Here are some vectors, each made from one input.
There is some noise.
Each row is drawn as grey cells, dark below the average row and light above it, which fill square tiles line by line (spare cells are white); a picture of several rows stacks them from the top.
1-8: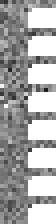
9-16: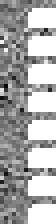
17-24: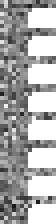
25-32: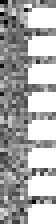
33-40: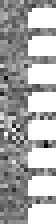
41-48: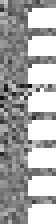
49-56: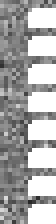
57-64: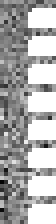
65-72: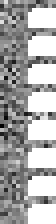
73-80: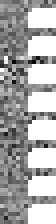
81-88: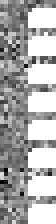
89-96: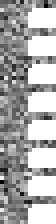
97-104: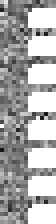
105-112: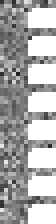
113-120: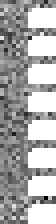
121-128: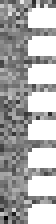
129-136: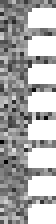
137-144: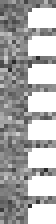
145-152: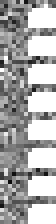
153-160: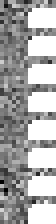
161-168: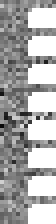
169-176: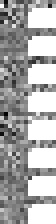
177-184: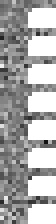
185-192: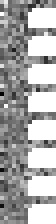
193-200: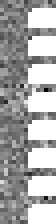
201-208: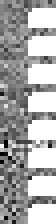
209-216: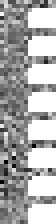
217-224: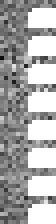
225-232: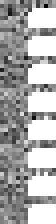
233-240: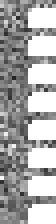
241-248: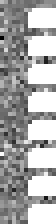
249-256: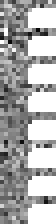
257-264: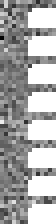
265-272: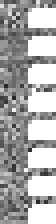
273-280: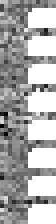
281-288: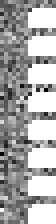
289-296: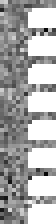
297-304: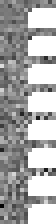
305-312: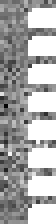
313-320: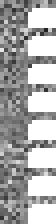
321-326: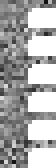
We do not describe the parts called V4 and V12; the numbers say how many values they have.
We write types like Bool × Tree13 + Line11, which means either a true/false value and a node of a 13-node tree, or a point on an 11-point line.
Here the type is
(Bool × Bool × Bool + V4) × Line8 + V12.
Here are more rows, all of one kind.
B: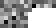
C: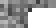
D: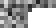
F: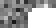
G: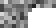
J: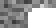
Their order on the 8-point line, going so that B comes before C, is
G, B, J, F, D, C.
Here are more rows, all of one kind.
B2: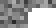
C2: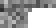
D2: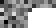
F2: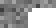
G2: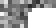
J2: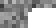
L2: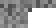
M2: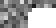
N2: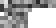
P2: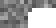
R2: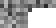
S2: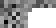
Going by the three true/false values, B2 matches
D2 and R2.
